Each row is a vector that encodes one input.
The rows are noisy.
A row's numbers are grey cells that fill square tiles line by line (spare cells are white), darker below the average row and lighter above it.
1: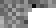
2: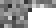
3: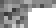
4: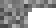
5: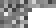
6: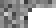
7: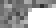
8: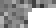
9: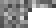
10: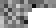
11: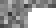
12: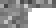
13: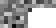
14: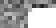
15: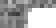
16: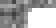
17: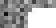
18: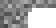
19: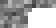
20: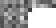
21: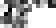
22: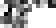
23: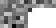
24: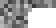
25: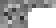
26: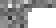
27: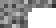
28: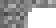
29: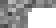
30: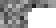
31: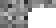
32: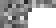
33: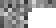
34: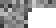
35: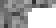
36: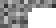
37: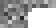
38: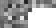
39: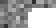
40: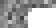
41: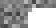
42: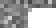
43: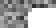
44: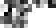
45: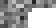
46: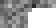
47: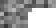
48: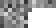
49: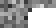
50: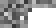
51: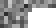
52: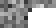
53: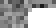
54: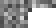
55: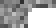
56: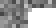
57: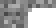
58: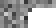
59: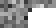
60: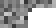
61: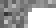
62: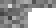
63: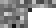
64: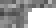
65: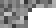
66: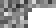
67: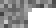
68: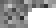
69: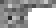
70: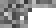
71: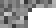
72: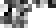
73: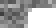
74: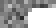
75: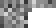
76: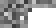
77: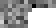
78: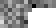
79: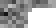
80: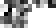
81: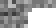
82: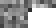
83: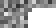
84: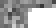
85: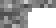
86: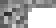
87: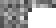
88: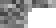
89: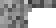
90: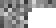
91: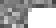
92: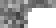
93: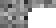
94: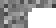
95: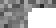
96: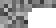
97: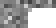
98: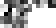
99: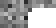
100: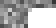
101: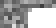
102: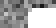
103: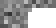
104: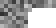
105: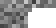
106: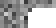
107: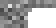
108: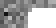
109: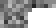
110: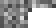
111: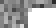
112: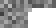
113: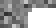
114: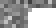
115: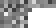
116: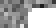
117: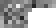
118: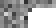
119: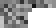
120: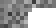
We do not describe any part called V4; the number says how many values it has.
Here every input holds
a list of up to three items, each a point on a 5-point line and a value of V4.
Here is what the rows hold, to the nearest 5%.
All of them are lists of up to three items, each a point on a 5-point line and a value of V4: about 5% are empty, 30% hold one, 25% two and 40% three.
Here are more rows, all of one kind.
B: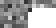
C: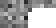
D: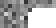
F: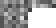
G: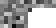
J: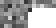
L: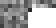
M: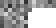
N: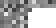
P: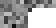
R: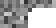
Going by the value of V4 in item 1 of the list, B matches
G and J.
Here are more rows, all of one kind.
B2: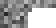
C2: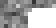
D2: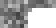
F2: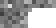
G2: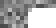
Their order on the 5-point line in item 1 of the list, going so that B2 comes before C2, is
B2, G2, C2, F2, D2.
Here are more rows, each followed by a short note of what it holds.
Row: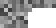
a list of two items
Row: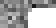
a list of two items
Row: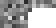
a list of one item
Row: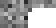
a list of one item
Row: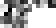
the empty list
